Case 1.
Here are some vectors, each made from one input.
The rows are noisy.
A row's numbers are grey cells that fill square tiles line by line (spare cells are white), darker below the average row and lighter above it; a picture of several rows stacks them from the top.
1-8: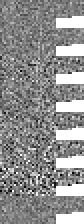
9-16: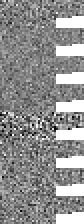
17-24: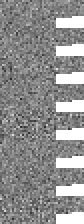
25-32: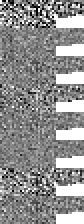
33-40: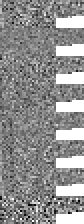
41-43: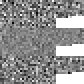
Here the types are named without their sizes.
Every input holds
a point on a line.
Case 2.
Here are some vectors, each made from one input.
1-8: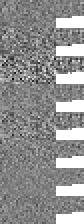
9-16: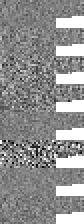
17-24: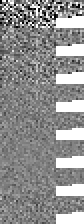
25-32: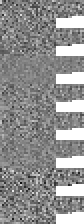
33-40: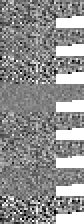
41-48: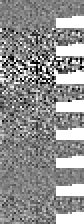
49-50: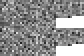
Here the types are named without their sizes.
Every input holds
a point on a line.
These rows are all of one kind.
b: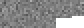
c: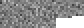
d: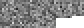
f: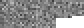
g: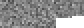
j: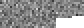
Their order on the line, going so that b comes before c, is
d, b, f, g, c, j.
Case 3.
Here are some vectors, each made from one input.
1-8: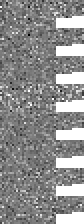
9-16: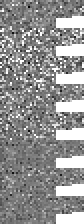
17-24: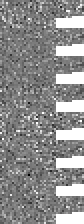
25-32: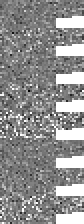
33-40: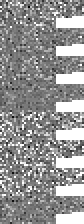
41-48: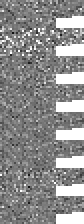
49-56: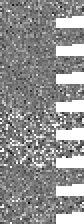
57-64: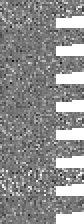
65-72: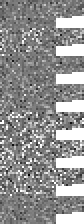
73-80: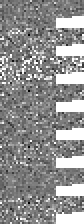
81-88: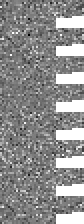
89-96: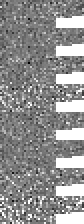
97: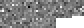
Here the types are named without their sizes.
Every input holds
a point on a line.
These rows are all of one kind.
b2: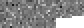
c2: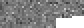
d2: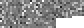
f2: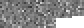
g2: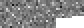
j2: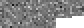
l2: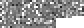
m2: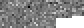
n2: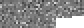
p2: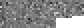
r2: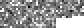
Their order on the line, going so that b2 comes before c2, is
f2, n2, j2, g2, b2, p2, c2, m2, d2, l2, r2.
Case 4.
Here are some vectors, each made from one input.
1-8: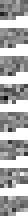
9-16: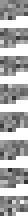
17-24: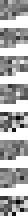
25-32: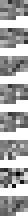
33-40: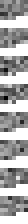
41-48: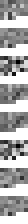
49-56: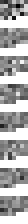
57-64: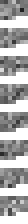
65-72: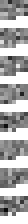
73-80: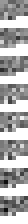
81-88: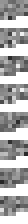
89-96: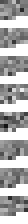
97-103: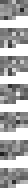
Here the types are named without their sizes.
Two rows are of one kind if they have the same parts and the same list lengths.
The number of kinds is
2.
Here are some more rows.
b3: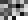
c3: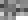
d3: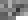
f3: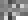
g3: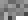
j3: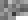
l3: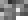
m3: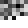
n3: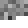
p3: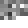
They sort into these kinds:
b3, m3
c3, d3, f3, g3, j3, l3, n3, p3

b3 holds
a fixed value.
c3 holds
a node of a tree.
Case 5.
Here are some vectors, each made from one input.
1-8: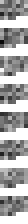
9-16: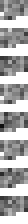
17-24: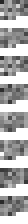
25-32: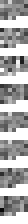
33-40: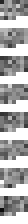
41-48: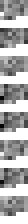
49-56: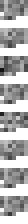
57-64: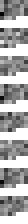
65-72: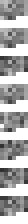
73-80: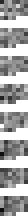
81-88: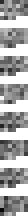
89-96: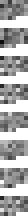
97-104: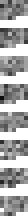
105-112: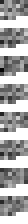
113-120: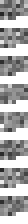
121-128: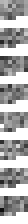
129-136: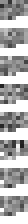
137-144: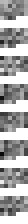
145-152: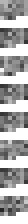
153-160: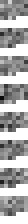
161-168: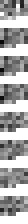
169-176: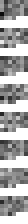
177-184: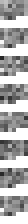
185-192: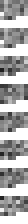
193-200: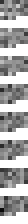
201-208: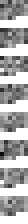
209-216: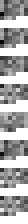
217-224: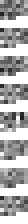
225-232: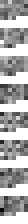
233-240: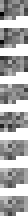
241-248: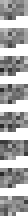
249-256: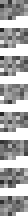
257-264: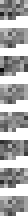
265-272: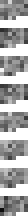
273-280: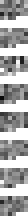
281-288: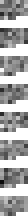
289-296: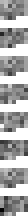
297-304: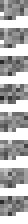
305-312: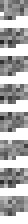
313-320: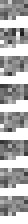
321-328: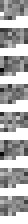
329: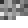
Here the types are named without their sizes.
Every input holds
either a fixed value, or three true/false values.
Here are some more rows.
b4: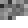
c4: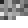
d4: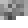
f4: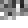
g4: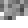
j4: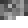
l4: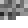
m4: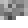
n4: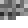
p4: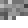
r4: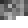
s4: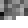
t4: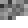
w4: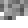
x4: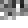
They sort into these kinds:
b4, c4, d4, g4, j4, l4, m4, n4, p4, r4, s4, t4, w4
f4, x4

